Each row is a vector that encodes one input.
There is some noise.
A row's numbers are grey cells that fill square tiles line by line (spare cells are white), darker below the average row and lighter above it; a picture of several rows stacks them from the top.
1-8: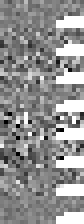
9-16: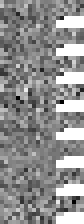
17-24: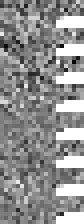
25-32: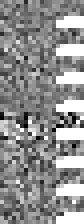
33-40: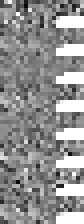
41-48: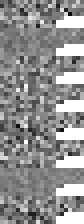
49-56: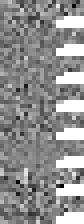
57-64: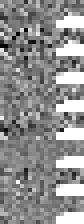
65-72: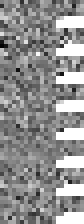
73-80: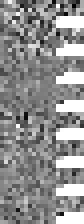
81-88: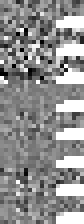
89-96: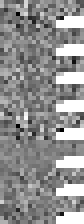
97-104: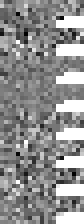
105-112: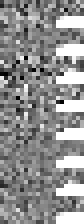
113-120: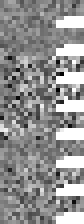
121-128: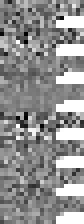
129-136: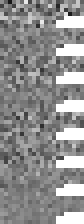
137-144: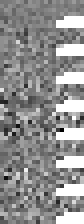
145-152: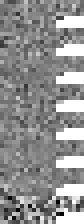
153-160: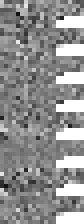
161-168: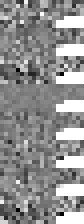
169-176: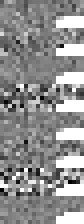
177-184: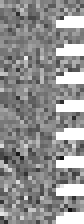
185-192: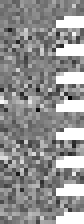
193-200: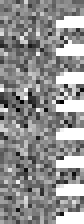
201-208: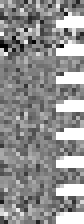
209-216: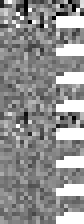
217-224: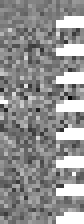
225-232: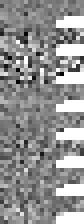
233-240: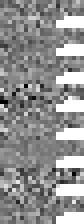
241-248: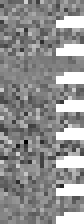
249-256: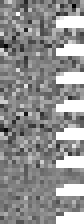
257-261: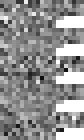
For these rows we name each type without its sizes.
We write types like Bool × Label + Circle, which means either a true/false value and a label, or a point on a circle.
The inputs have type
List(Bool × (Circle + Line) × Line).
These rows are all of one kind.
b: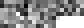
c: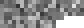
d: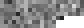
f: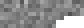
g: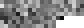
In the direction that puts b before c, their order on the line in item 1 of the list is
f, b, d, c, g.
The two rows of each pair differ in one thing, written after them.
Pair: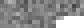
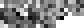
the place on the line in item 2 of the list
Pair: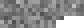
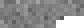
the true/false value in item 2 of the list
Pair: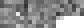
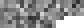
the place on the circle in item 2 of the list
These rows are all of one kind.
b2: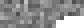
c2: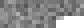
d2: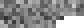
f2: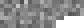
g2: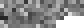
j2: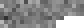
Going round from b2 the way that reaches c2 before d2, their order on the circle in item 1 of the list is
b2, f2, j2, g2, c2, d2.
